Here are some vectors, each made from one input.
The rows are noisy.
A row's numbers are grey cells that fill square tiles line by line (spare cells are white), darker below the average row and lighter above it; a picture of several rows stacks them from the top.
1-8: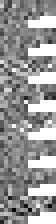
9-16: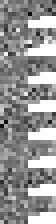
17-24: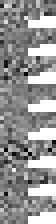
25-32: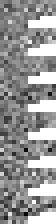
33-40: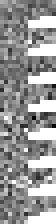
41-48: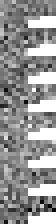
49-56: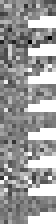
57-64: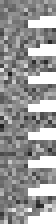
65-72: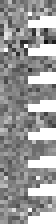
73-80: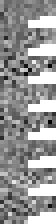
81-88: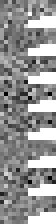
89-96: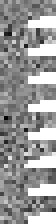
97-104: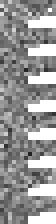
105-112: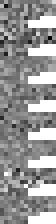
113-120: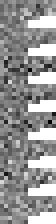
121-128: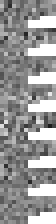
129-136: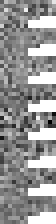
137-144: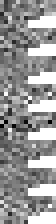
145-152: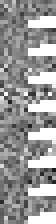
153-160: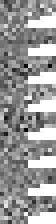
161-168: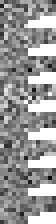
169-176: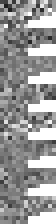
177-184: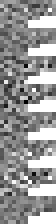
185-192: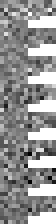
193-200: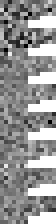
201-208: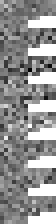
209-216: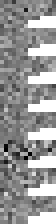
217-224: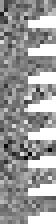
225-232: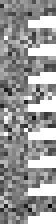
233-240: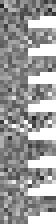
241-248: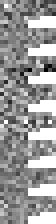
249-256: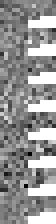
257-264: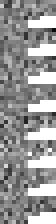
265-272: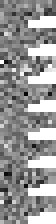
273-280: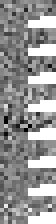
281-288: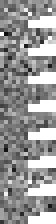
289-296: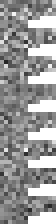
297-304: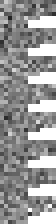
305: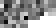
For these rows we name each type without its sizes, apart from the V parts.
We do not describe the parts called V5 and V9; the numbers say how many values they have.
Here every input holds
a true/false value and a value of V9, together with either a point on a line, or a value of V5.
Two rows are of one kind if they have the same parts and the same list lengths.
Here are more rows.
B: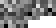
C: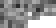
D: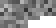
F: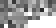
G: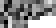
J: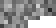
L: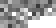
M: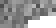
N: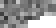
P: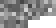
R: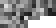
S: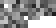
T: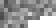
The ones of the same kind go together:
B, C, D, G, M, P, S
F, J, L, N, R, T

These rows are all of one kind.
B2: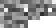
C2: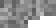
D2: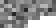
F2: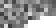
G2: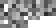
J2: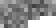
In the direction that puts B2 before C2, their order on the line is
J2, F2, B2, C2, D2, G2.
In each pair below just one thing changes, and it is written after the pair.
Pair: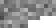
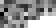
the true/false value
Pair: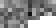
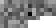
the value of V5
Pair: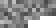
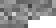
the value of V9
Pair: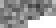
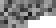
the value of V5
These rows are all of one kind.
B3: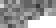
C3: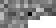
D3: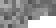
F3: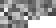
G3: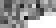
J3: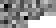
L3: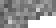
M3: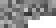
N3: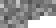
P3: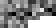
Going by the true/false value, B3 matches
G3, J3 and M3.
